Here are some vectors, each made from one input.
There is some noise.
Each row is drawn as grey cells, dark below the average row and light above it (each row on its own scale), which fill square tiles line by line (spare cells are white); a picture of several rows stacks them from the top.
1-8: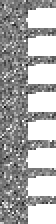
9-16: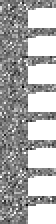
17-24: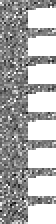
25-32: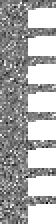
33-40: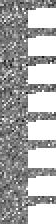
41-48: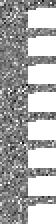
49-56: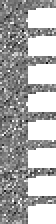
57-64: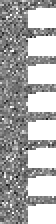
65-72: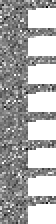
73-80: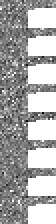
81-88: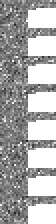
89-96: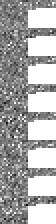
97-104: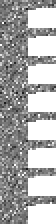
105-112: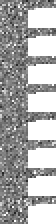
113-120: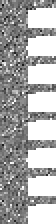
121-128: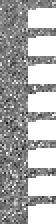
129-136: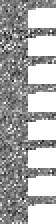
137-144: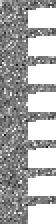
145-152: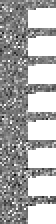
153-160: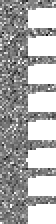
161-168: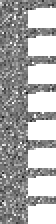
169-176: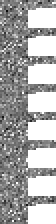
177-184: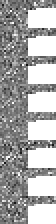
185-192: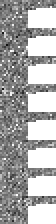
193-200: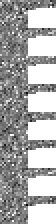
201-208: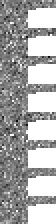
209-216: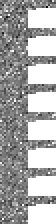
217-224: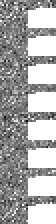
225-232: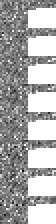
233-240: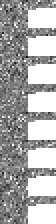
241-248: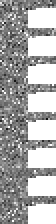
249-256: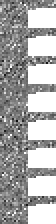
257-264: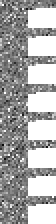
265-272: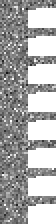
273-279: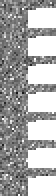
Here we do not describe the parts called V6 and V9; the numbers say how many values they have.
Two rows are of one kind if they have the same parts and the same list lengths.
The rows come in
3 kinds.
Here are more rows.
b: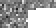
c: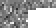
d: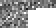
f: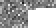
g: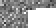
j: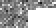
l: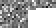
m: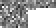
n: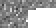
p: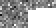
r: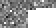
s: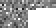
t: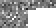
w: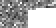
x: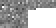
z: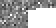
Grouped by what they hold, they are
b, c, l, m, n, r, s, x
d, g, t, z
f, j, p, w

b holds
a point on an 8-point line.
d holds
a true/false value and a value of V9.
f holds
a value of V6.
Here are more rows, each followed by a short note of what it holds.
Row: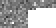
a point on an 8-point line
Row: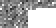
a value of V6
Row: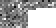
a value of V6
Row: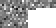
a point on an 8-point line
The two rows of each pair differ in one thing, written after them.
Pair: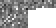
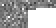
the true/false value
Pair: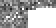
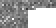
the value of V9
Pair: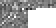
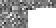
the value of V9
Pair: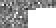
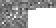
the value of V9
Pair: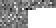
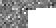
the value of V9
